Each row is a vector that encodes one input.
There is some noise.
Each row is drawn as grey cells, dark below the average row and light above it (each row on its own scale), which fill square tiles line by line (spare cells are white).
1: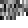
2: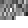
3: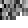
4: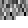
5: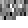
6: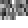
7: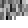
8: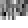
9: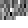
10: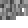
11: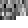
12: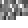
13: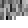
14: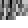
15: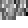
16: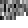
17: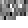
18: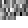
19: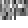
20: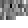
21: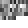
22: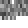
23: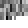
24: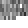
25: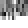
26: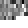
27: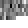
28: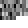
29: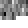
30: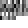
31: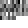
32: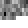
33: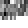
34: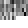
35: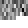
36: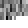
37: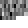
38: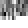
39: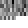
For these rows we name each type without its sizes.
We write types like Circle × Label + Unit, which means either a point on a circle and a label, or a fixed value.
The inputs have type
Label × Label.
